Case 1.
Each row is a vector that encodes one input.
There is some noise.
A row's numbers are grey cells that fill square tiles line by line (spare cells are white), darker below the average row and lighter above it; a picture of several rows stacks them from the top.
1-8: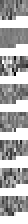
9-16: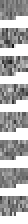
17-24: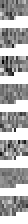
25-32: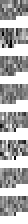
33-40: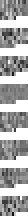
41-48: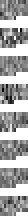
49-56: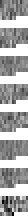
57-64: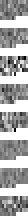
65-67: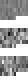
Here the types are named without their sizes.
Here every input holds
a point on a line.
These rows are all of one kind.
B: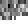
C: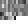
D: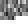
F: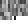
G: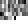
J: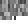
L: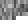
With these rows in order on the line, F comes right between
J and L.
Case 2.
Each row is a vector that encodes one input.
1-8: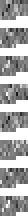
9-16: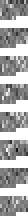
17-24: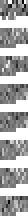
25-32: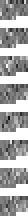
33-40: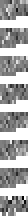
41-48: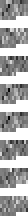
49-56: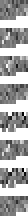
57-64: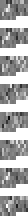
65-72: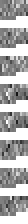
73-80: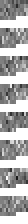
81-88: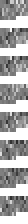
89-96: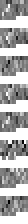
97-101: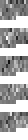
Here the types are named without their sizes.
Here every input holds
either a fixed value, or three true/false values.
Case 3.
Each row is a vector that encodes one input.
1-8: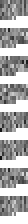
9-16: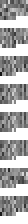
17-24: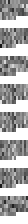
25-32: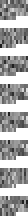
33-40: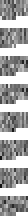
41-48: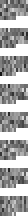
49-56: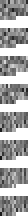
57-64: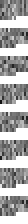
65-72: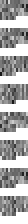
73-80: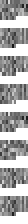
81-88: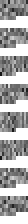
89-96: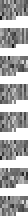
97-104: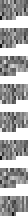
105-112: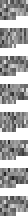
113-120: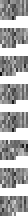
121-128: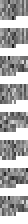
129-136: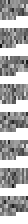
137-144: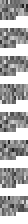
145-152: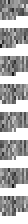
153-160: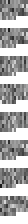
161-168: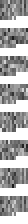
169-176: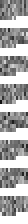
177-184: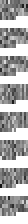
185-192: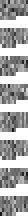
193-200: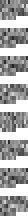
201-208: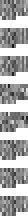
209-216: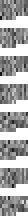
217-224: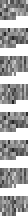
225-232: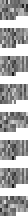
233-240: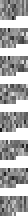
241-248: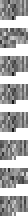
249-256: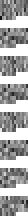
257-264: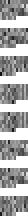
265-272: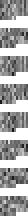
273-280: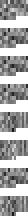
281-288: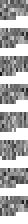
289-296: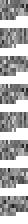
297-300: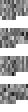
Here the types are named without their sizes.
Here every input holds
three true/false values.
